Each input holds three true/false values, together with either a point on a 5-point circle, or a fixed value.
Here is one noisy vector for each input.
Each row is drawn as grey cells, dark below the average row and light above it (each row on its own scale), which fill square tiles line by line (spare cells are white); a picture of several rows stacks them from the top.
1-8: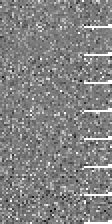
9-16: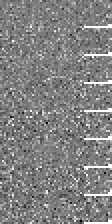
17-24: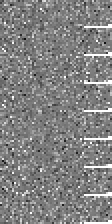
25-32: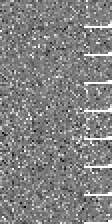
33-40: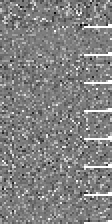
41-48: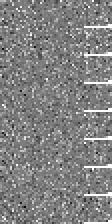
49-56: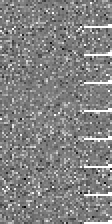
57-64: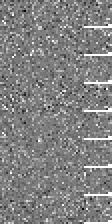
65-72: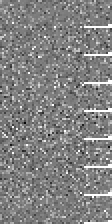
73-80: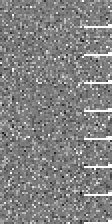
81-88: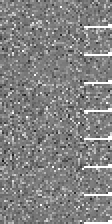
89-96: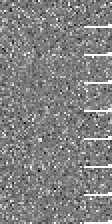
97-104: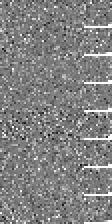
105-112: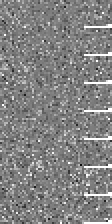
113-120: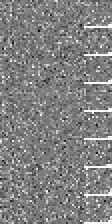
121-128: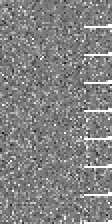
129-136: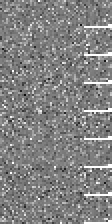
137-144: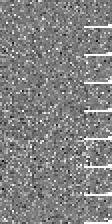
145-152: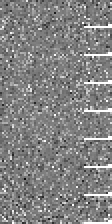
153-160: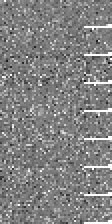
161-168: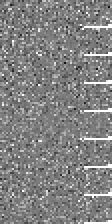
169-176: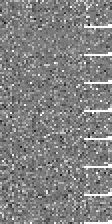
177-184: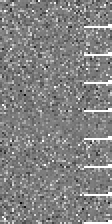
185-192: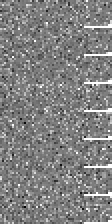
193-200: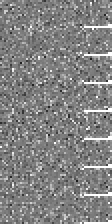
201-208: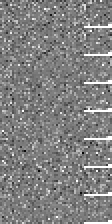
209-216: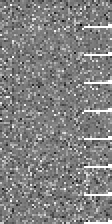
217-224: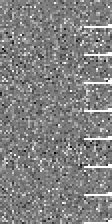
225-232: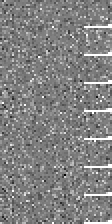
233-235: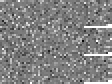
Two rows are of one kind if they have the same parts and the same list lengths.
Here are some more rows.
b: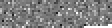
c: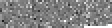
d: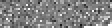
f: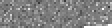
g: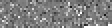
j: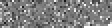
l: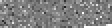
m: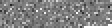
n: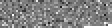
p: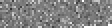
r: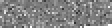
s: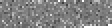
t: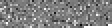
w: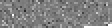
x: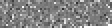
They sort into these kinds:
b, d, f, g, j, l, r, t
c, m, n, p, s, w, x

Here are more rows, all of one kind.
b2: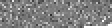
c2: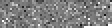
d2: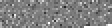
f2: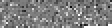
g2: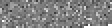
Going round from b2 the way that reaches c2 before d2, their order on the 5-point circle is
b2, c2, g2, f2, d2.
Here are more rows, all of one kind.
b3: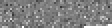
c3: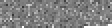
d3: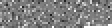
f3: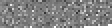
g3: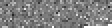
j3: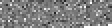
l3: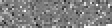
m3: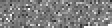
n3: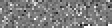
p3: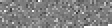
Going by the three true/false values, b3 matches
c3, g3 and m3.
